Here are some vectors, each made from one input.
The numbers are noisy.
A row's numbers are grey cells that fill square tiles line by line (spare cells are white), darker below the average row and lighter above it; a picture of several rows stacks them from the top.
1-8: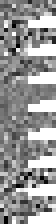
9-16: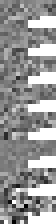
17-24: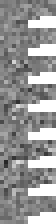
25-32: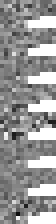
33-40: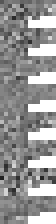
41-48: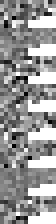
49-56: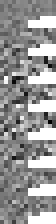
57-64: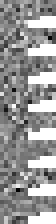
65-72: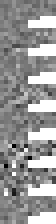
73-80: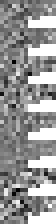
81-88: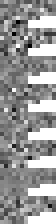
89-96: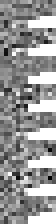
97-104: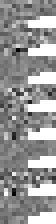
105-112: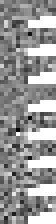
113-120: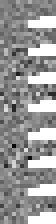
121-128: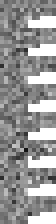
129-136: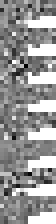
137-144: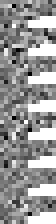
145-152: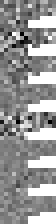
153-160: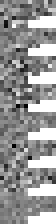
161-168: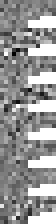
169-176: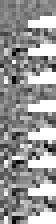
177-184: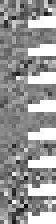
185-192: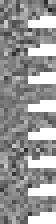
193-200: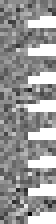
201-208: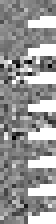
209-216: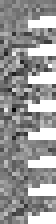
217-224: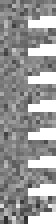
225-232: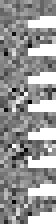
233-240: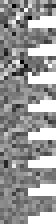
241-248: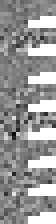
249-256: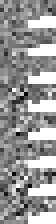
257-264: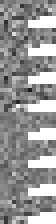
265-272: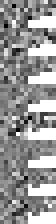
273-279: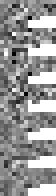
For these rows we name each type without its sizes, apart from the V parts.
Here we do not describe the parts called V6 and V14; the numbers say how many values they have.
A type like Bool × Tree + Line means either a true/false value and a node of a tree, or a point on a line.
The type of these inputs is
(Bool × Line + V6) × V14.
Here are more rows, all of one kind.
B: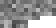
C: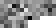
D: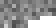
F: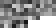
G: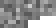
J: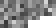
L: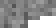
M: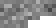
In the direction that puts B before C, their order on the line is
J, B, M, F, L, C, G, D.
